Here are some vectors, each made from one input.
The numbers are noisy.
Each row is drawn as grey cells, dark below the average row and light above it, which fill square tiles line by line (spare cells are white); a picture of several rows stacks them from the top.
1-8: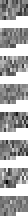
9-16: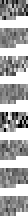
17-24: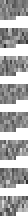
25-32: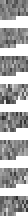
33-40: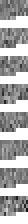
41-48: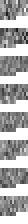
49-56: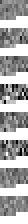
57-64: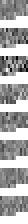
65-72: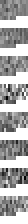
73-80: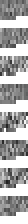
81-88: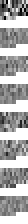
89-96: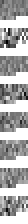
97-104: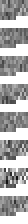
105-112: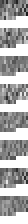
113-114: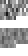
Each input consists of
one of 7 labels, together with either a point on a 6-point line, or three true/false values.
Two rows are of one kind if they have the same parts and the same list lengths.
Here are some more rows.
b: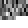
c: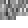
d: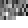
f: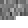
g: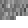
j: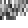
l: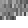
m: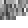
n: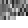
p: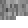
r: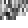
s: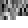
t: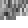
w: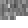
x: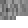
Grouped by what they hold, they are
b, f, g, j, l, m, p, s, w, x
c, d, n, r, t

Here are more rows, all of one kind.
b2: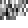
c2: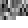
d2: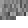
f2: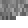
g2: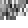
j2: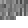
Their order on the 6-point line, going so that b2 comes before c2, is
b2, j2, g2, c2, f2, d2.
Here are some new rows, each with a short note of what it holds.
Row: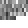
one of 7 labels and a point on a 6-point line
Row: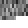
one of 7 labels and three true/false values
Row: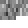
one of 7 labels and three true/false values
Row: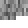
one of 7 labels and three true/false values
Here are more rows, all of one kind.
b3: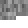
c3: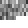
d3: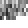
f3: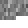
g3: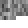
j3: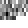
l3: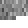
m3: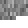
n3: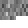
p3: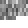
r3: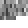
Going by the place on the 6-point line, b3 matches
m3 and r3.
